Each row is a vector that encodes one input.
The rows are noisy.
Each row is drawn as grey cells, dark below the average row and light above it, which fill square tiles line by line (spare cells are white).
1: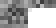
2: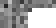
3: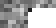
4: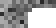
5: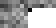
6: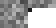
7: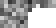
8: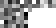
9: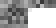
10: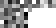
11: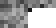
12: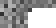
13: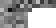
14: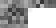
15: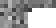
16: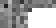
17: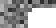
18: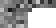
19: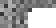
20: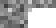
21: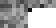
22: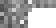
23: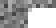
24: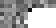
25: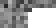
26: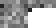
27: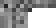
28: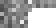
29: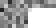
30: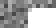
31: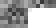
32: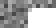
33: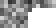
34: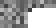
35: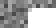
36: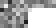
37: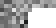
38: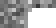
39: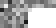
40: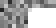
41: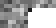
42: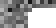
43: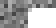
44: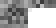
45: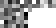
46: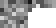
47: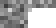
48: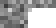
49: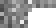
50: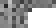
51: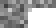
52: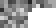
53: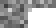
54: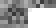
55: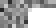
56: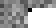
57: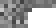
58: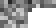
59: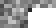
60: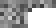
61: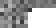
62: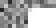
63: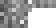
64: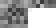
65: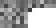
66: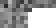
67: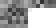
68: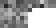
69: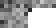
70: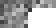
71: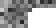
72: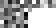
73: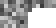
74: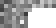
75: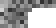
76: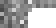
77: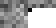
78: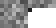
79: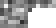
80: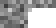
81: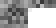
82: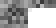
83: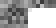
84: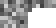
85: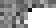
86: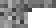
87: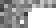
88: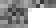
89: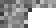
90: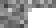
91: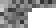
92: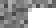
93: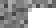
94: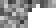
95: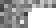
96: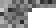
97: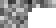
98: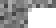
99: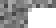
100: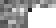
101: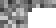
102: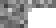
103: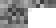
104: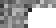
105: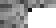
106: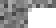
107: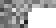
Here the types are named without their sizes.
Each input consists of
a list of points on a line.
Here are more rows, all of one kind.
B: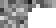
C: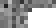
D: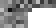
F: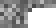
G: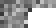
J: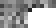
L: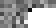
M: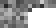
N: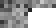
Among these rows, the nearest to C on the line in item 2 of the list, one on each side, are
B and M.
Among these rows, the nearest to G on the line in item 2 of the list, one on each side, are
B and F.
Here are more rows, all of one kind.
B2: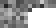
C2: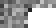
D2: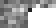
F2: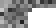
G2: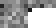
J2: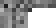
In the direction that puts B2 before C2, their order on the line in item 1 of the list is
F2, J2, B2, G2, C2, D2.
